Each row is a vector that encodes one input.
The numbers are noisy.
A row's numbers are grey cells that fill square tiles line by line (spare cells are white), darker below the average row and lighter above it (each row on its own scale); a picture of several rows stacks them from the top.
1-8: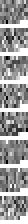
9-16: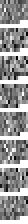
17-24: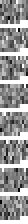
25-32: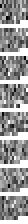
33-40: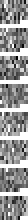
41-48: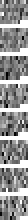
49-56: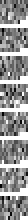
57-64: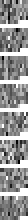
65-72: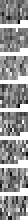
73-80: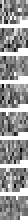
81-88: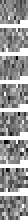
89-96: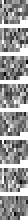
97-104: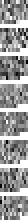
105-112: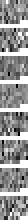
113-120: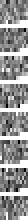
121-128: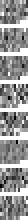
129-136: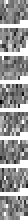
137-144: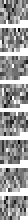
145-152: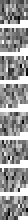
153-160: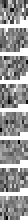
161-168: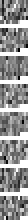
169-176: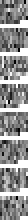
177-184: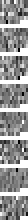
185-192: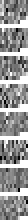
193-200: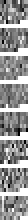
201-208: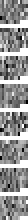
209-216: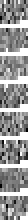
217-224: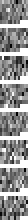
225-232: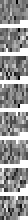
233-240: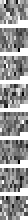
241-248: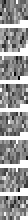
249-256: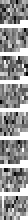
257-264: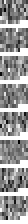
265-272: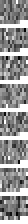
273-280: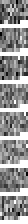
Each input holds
one of 10 labels, together with either two labels (each one of 10), or a node of a 12-node tree.
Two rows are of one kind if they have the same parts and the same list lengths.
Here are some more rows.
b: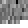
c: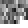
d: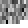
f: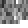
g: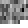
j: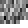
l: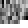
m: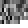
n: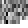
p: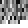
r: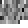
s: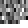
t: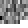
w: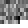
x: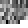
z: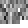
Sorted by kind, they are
b, d, g, j, n, p, r, t, x, z
c, f, l, m, s, w

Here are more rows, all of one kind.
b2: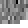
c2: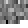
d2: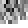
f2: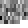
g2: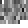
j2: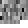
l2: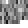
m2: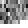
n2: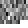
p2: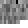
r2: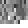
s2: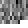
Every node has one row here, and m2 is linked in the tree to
d2 and p2.
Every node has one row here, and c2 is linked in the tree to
b2.
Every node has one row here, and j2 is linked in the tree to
s2.
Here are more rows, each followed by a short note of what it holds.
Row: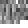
three labels (each one of 10)
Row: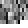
one of 10 labels and a node of a 12-node tree
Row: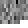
one of 10 labels and a node of a 12-node tree
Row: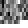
three labels (each one of 10)
